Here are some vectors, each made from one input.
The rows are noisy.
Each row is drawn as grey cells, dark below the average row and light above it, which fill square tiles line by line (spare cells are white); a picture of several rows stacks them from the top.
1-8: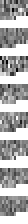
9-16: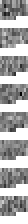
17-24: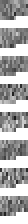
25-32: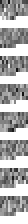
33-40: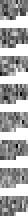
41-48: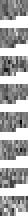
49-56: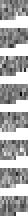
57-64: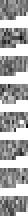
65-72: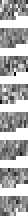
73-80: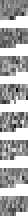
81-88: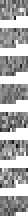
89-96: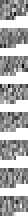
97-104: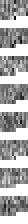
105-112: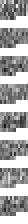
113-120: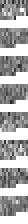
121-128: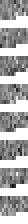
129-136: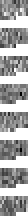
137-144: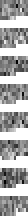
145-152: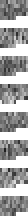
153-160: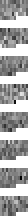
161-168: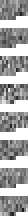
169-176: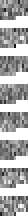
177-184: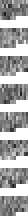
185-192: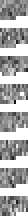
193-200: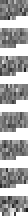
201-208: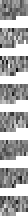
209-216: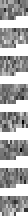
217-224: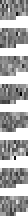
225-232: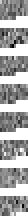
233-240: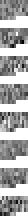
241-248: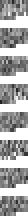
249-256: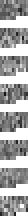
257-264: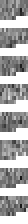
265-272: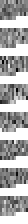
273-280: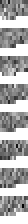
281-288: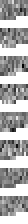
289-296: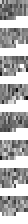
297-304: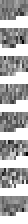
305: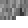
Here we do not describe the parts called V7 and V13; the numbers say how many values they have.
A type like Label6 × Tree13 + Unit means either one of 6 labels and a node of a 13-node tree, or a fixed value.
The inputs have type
Bool × V7 × V13 + List2(Line10).
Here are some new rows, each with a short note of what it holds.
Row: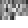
a list of two items
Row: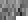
a true/false value, a value of V7 and a value of V13
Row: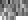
a list of one item
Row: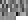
the empty list
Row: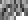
the empty list
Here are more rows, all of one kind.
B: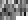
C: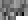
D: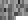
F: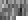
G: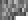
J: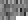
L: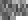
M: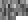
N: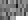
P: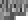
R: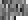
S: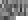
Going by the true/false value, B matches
C, D and M.
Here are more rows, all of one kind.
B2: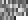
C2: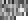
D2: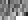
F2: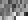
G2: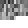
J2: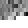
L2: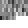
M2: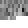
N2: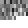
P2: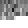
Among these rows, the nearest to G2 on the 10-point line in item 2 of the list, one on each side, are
F2 and N2.
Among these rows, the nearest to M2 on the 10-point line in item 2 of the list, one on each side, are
D2 and F2.
